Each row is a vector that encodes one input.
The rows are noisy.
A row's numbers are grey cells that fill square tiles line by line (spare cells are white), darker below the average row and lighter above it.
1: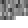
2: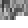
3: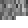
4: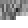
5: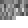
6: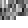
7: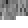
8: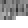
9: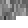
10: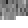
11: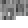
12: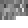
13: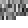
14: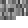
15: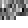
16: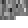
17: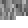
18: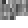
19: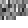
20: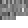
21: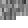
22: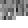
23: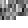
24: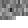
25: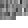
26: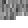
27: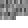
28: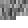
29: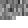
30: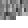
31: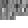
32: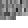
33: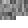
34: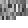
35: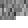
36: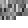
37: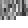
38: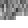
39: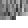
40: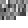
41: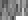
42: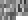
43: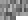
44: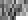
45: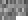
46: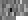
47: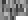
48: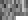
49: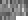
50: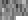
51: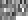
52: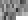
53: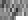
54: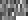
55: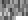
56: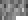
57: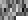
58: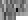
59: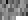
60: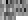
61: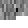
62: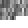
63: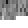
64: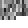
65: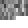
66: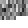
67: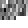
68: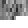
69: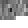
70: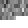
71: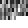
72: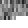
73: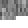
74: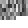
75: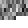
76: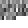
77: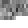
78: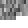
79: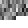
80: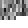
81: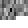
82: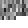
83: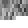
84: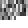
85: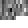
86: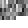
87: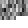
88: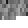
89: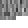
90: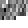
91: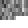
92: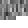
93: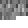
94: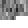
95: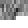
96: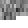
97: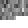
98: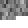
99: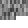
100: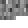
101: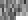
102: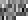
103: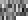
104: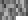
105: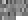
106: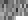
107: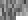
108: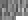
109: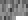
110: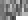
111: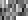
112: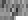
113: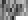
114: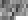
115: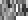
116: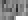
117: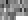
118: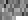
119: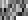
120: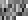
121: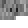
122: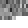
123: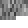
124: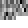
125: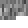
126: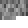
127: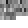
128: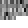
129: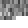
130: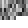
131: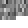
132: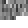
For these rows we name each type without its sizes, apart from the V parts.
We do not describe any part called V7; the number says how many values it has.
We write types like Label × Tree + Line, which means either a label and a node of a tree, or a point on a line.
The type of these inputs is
Bool × Bool × Bool × Line × Line + V7.
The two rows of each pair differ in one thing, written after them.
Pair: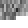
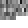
one of the three true/false values
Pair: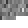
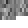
one of the three true/false values
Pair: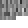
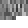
the place on one of the two lines
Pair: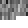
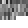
the place on one of the two lines
